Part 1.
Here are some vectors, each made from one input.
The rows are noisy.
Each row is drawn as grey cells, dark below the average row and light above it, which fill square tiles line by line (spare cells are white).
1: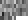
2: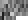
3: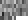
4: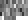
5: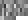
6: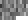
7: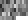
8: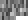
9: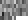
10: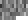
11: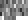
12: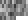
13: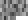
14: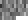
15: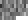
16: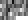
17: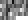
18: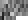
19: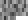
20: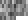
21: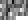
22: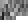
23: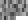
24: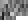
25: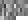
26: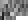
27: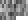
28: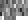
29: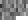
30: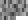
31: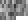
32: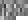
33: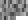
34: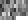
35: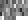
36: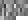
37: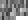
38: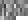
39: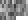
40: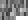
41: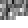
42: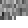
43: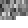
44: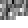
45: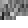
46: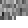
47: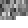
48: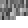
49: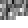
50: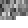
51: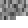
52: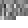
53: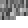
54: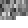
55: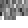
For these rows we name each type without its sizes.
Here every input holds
a point on a line.
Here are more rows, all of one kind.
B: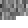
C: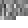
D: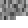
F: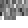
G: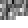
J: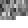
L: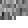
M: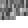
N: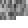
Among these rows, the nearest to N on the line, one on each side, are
D and L.
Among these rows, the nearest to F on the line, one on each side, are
C and J.
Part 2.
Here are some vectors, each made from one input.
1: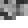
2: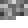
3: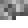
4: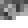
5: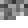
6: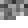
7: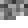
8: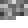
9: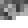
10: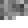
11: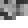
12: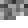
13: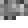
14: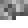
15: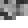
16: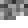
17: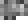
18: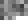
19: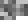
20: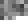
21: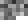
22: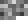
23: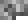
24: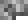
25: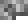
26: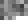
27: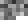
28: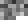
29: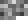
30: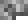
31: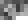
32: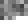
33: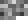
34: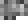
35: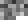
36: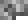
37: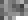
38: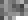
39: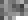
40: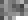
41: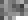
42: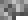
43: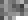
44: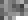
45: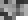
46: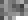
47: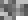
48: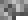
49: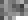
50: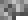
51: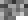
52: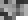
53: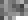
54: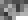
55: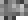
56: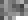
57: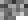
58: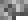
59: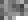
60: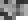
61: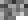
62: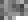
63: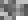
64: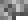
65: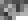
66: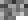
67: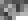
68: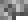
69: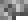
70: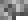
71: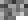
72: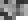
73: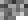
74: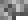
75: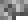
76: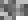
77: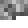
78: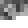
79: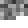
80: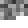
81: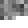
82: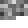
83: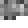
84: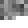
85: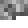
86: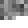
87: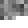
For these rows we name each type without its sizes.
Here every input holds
three true/false values.
